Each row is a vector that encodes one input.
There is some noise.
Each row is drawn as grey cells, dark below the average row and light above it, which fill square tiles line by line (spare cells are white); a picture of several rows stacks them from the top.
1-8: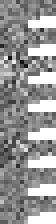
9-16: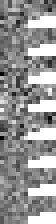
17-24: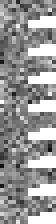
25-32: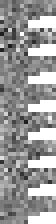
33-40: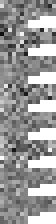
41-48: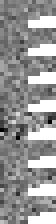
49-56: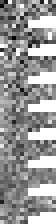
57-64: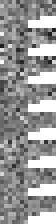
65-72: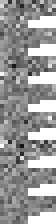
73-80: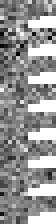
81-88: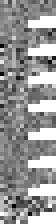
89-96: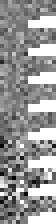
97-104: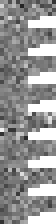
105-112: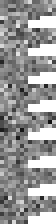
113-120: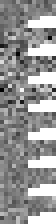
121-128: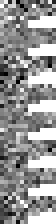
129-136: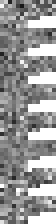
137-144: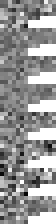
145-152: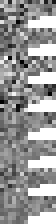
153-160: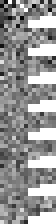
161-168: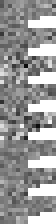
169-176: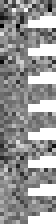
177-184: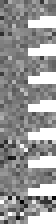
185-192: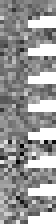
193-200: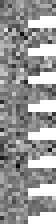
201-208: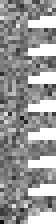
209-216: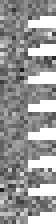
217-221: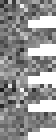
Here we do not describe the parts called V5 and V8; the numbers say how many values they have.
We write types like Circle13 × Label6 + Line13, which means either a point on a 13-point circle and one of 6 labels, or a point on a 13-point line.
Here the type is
Bool × V5 + Line7 + Line9 + V8.
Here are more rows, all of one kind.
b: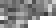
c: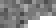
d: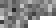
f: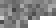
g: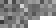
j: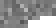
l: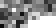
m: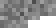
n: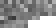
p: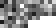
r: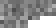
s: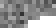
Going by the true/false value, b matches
l, m and n.
